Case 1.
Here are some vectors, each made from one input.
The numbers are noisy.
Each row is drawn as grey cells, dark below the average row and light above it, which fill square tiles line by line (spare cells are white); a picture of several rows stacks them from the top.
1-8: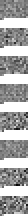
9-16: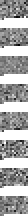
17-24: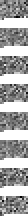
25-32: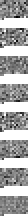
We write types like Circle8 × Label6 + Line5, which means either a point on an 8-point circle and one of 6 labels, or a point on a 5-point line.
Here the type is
Tree7.
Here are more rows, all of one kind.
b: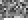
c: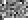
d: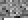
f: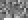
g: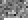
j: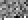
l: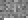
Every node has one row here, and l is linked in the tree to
d, f and g.
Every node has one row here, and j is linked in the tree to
d.
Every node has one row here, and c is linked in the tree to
g.
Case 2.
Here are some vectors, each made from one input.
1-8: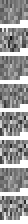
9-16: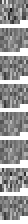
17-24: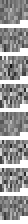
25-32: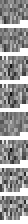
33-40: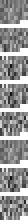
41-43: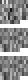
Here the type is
Line4.
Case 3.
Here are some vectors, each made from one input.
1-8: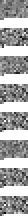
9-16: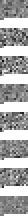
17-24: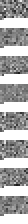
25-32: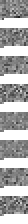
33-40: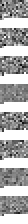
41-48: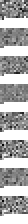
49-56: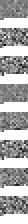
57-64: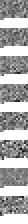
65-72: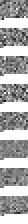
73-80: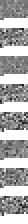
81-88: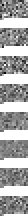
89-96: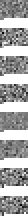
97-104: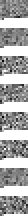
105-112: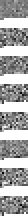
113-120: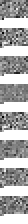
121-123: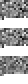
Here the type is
Tree13.
